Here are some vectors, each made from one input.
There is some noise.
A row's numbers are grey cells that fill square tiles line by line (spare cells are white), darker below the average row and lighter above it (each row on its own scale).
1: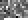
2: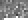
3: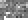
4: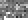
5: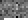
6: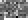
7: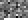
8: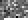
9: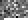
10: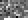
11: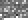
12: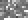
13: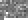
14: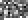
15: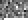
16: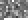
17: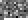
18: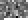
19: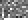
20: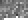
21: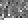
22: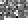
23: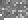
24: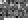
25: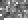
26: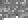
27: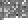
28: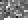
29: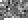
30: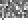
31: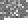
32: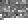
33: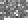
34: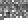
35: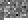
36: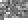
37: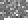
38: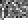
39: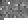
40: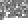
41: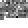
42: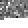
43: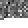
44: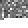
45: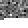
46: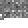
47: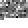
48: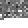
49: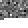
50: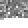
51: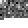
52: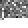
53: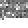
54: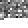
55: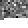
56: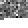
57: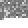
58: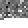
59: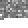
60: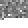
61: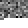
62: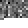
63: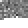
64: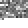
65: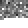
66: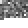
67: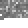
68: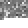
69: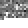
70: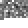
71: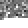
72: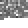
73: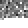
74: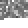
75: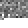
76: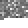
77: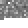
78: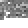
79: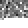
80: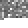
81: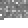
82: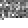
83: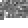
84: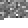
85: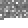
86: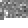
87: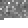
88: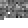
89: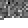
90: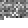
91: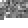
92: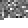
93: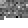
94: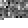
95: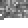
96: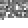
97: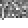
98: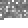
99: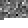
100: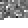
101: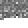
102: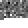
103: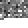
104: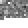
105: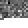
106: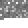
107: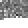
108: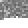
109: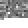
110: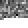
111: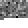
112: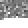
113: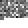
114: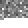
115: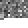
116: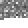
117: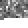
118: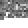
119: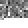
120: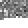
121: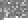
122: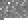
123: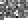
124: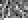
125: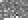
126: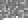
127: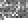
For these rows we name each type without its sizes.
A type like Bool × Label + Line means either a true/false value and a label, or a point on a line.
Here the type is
Line.
